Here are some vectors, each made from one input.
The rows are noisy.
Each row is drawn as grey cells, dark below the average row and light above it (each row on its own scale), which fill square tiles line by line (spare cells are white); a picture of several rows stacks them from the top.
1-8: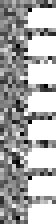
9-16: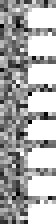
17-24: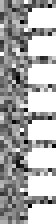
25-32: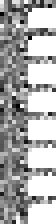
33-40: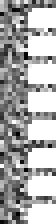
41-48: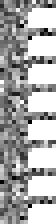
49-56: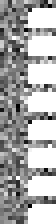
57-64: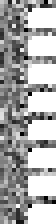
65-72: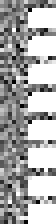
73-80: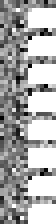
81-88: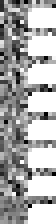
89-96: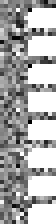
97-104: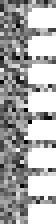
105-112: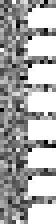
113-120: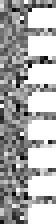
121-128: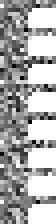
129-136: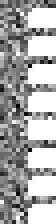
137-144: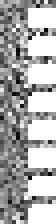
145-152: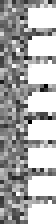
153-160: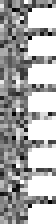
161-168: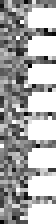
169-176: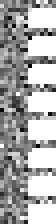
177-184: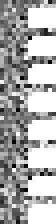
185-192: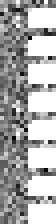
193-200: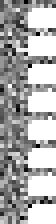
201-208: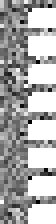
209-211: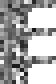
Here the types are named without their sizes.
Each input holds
either two labels, or three true/false values.
